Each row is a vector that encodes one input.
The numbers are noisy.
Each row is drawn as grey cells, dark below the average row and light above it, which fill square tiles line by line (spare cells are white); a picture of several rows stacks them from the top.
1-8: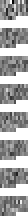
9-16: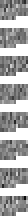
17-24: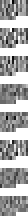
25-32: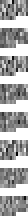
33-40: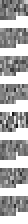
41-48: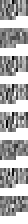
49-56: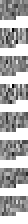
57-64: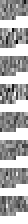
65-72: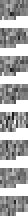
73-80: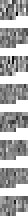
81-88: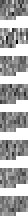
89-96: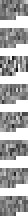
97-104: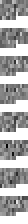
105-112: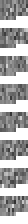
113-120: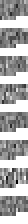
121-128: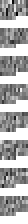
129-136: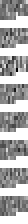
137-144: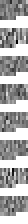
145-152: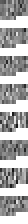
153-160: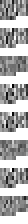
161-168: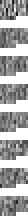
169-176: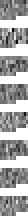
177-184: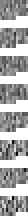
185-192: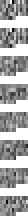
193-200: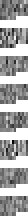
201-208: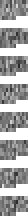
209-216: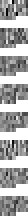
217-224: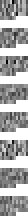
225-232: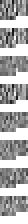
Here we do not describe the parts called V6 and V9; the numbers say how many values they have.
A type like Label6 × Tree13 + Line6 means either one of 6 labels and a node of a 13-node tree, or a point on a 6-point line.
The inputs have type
Circle11 × (Circle11 + V6) + V9.
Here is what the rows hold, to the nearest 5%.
About 80% of them hold a point on an 11-point circle, together with either a point on an 11-point circle, or a value of V6. The rest hold a value of V9.
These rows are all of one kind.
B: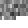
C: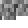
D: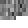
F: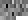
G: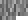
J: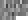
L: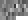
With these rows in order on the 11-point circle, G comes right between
C and L.
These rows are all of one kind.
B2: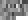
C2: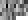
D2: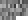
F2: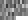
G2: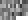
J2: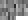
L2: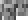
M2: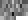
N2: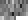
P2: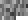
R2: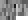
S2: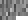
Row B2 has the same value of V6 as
M2, N2 and P2.
